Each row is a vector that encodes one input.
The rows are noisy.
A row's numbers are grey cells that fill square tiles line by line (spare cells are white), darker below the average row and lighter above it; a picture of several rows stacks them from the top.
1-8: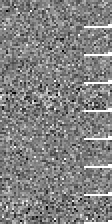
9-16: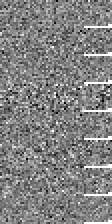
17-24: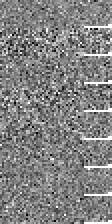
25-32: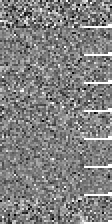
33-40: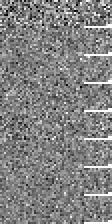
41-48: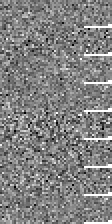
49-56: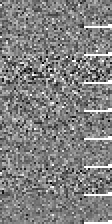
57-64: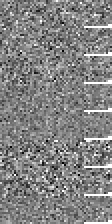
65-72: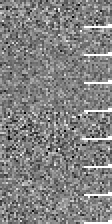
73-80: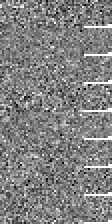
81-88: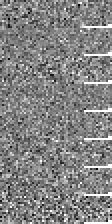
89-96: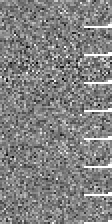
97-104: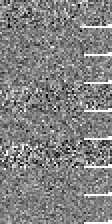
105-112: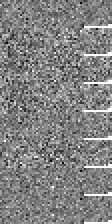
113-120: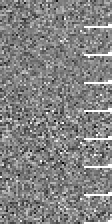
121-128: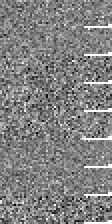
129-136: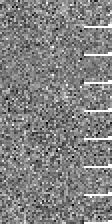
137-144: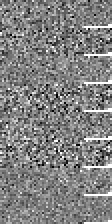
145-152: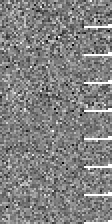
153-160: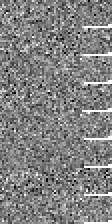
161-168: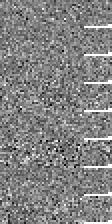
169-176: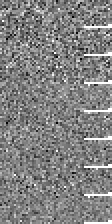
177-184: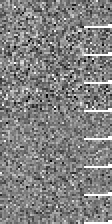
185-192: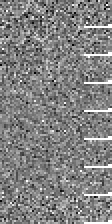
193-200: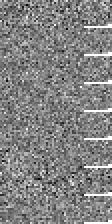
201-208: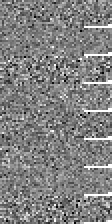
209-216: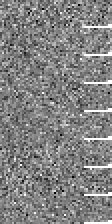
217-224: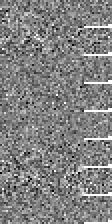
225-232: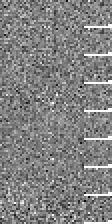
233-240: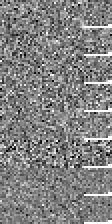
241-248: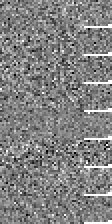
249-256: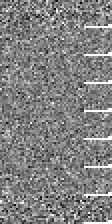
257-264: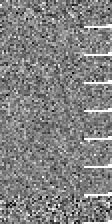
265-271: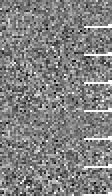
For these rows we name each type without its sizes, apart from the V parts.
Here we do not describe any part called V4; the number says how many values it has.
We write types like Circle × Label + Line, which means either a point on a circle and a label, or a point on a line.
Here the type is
(Bool × V4 + (Circle + Unit) × Line) × Tree.
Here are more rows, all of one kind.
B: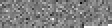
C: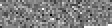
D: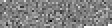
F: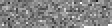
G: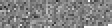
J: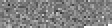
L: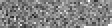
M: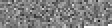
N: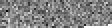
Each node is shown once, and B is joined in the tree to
C, G and M.
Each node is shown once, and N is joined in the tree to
J.
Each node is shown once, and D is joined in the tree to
J.
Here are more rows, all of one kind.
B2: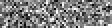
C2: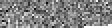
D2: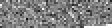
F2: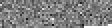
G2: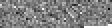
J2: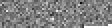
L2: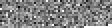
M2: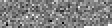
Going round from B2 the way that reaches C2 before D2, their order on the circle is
B2, G2, J2, L2, M2, C2, F2, D2.
